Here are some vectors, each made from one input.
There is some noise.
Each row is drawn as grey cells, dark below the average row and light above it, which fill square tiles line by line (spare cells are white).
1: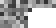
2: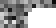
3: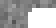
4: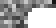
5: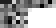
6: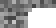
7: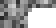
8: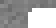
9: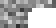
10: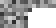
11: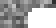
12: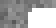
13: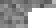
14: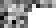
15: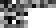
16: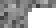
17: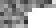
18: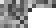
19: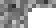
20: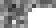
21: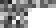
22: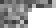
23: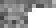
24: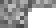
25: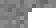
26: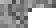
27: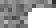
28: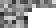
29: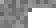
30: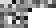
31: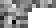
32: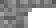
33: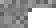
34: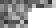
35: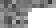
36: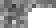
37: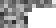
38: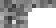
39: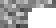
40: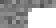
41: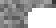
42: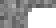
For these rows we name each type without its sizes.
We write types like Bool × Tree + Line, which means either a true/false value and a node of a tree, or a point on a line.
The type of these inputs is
Bool × Line × Line + Unit.
